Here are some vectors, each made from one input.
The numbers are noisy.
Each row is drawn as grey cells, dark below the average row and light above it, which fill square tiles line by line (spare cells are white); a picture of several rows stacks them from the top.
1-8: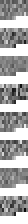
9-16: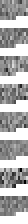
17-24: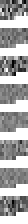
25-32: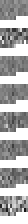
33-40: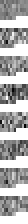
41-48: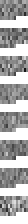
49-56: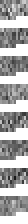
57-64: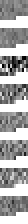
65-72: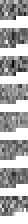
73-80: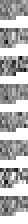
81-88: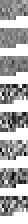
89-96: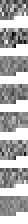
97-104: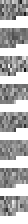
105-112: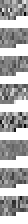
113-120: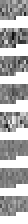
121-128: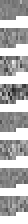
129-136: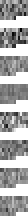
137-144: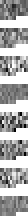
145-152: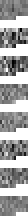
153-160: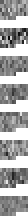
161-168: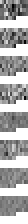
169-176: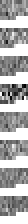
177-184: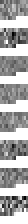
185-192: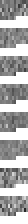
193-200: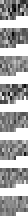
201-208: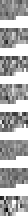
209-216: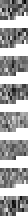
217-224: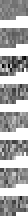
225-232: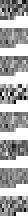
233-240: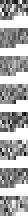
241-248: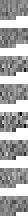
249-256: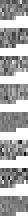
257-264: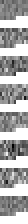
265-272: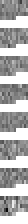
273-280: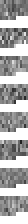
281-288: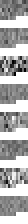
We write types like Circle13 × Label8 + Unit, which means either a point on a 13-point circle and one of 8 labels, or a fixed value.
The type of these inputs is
Circle11 + List3(Line7).
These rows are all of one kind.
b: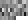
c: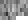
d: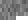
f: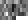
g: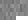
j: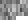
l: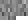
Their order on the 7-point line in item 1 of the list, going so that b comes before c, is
l, f, b, g, j, c, d.
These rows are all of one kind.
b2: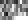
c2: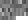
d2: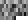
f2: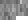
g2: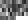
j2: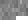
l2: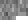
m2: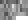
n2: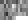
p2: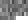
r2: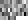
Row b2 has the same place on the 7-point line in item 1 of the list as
c2, d2, j2 and l2.
